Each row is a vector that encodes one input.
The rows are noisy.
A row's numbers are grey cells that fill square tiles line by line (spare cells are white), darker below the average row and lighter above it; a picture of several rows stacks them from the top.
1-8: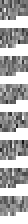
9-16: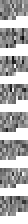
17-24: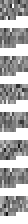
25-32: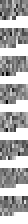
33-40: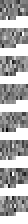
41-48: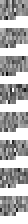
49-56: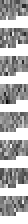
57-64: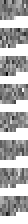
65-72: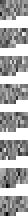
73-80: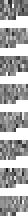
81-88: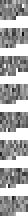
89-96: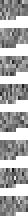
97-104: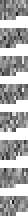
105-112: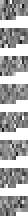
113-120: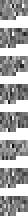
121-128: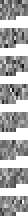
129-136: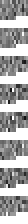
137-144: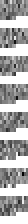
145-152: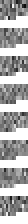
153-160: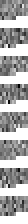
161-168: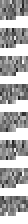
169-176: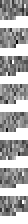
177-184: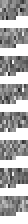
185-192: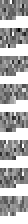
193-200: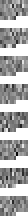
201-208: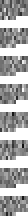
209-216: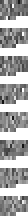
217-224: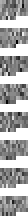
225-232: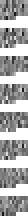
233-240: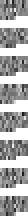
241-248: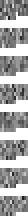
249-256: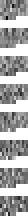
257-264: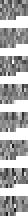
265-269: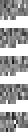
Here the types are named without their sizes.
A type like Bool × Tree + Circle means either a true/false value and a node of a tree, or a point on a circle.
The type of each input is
List(Circle) × List(Line).
